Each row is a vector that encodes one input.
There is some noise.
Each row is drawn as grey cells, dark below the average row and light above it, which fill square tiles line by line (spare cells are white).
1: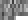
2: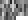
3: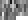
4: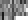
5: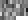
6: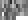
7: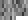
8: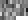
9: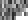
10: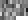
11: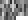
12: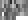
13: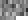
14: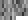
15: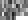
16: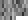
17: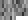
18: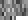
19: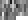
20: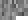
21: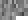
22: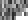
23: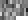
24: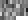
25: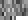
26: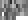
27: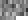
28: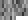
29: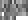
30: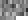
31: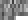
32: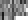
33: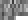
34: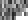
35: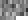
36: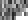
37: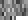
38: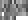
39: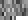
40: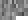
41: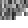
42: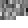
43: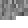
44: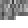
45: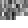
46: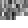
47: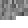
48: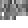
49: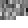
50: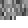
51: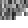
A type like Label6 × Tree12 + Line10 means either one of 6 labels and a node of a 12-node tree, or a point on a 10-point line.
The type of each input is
Bool × Tree7.
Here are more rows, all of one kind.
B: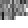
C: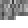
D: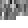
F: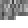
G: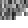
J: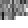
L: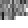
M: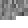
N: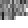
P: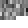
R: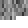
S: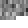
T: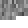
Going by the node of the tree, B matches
G, J, L and N.
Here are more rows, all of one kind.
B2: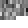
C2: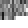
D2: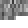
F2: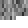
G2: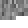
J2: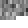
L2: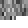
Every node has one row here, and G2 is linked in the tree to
D2, F2 and J2.
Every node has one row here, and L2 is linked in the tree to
F2.
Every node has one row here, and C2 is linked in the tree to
D2.
